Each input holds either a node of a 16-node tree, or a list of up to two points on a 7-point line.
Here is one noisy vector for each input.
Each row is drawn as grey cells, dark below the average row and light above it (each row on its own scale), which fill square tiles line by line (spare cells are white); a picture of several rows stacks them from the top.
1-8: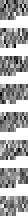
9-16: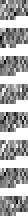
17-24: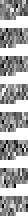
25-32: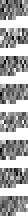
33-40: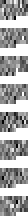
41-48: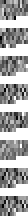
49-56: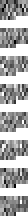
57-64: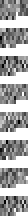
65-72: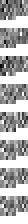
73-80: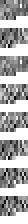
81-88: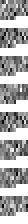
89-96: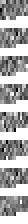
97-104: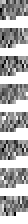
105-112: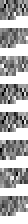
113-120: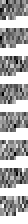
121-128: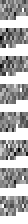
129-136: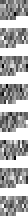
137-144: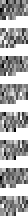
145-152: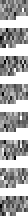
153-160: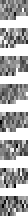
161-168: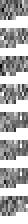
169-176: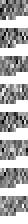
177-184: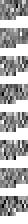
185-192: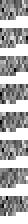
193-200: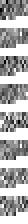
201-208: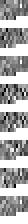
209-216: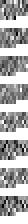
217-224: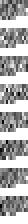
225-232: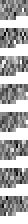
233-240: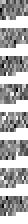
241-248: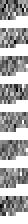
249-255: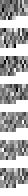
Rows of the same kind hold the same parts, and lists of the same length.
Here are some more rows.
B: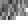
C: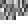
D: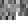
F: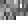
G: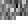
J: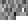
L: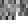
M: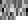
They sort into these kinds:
B, G, M
C, J
D, L
F

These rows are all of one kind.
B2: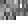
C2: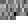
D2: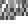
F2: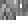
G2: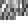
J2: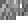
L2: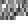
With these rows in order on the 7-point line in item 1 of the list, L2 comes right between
C2 and D2.
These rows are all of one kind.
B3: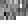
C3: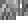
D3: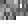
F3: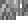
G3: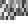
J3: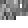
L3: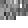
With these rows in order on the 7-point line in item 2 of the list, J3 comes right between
F3 and G3.
